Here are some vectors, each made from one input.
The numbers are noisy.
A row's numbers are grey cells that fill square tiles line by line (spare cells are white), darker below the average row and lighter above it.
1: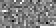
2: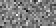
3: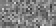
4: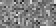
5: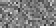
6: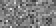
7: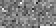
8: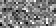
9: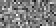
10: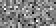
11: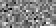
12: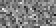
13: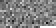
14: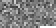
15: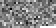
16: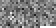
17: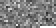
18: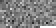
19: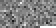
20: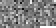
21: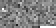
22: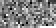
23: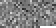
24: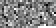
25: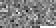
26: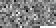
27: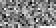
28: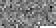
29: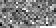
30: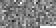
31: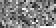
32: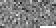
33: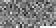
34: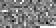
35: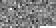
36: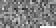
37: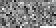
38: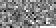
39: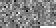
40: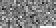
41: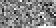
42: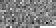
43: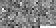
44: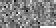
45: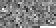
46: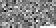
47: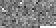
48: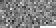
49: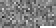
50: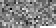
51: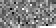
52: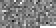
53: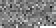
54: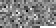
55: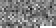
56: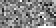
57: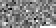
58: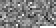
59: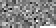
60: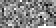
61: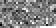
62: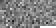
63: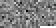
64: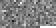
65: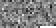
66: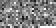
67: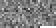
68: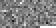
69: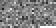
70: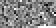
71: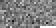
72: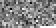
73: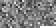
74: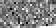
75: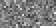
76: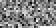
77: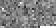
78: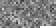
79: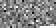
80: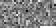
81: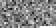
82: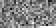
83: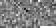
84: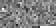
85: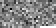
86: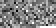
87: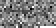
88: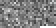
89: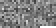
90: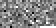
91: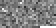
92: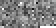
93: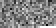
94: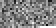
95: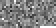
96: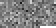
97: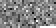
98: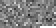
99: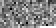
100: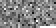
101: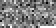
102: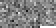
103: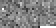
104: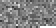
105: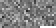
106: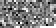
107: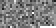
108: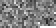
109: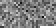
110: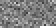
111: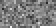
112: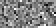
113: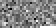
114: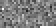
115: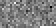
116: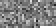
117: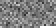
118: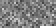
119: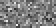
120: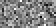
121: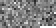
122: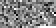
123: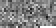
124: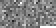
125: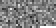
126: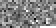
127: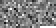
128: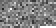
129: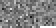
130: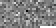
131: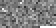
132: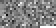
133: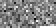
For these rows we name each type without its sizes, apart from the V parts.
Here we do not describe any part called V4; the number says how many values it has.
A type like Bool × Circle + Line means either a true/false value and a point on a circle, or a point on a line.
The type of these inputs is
Bool × V4 + List(Line).
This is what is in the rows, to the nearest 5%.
About 25% of them hold a true/false value and a value of V4. The rest are lists of points on a line.
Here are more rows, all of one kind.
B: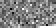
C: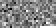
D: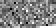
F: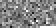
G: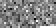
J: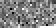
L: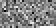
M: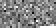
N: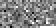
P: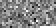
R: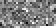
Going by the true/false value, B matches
D, J and R.
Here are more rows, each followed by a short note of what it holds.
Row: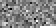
a true/false value and a value of V4
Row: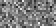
a list of three items
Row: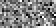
the empty list
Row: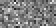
a list of two items
